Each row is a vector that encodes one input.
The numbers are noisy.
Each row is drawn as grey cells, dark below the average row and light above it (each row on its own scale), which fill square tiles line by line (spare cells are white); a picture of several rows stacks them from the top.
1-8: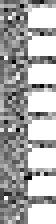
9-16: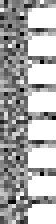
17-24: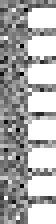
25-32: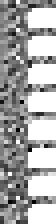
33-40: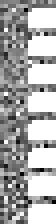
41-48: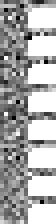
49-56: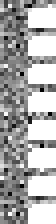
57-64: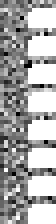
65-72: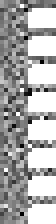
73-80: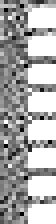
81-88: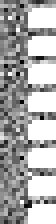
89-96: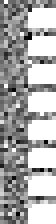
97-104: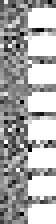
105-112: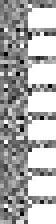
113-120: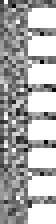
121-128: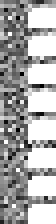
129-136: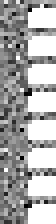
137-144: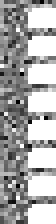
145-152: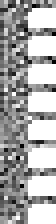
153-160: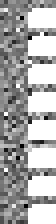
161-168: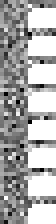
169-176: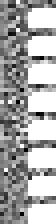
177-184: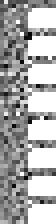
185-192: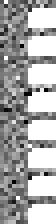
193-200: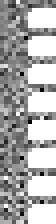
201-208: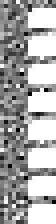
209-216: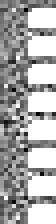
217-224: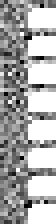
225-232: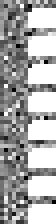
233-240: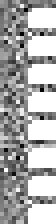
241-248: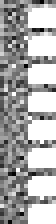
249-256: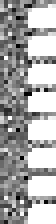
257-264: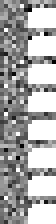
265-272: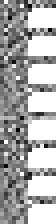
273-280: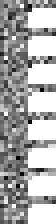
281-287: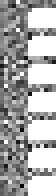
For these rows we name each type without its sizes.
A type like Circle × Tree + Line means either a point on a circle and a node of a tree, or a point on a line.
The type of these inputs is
Bool × Bool × Bool + Circle.
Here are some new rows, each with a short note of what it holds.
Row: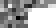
a point on a circle
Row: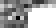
a point on a circle
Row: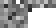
three true/false values
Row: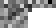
three true/false values
